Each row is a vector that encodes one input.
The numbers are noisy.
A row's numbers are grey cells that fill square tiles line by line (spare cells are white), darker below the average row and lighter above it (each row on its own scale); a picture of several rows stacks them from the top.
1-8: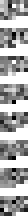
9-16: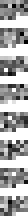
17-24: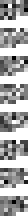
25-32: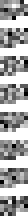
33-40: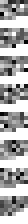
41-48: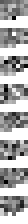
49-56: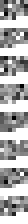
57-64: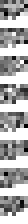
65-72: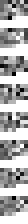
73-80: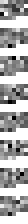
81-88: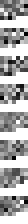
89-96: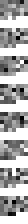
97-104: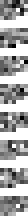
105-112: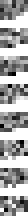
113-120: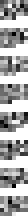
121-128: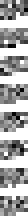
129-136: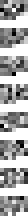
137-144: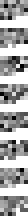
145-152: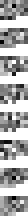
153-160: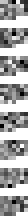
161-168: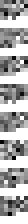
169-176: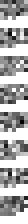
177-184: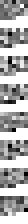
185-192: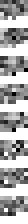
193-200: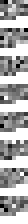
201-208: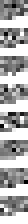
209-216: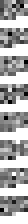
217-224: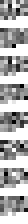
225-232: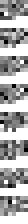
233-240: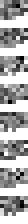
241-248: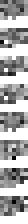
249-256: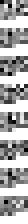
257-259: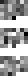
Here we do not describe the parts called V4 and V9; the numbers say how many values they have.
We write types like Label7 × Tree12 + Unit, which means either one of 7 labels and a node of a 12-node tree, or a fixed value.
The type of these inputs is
(Bool × Bool × Bool + V4 × V9) × Label12.
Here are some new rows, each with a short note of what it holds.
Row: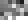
one of 12 labels and three true/false values
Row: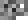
one of 12 labels, a value of V4 and a value of V9
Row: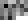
one of 12 labels, a value of V4 and a value of V9
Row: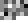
one of 12 labels and three true/false values
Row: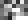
one of 12 labels, a value of V4 and a value of V9
